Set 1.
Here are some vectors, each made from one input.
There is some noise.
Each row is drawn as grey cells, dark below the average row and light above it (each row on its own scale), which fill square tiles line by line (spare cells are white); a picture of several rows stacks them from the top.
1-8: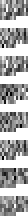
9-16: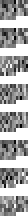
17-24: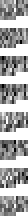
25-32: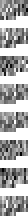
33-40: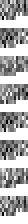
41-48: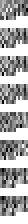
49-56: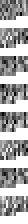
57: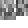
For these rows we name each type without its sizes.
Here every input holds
three true/false values.
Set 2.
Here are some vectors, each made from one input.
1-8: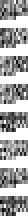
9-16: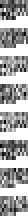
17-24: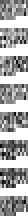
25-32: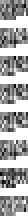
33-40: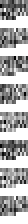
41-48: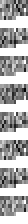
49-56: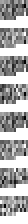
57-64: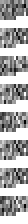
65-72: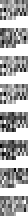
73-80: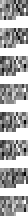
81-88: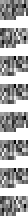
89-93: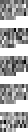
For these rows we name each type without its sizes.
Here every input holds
three true/false values.
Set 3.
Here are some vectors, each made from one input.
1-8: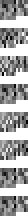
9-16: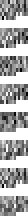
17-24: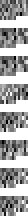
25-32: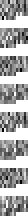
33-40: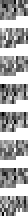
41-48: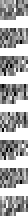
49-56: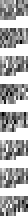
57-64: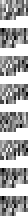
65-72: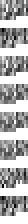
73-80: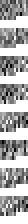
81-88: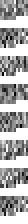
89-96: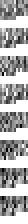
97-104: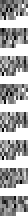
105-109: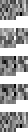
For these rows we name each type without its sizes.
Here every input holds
three true/false values.
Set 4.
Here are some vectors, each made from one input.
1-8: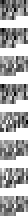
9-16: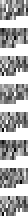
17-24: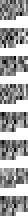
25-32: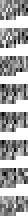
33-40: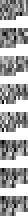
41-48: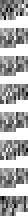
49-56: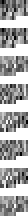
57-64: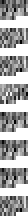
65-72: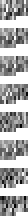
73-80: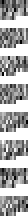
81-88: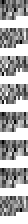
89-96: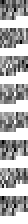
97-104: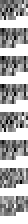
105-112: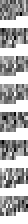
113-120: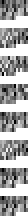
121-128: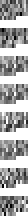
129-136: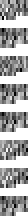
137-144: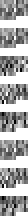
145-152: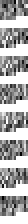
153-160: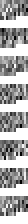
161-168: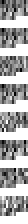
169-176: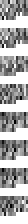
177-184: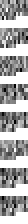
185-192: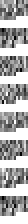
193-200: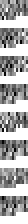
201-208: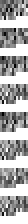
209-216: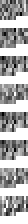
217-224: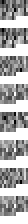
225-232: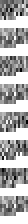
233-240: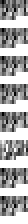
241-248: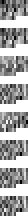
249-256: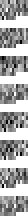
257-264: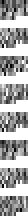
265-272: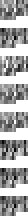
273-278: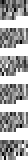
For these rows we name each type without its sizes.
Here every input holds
three true/false values.
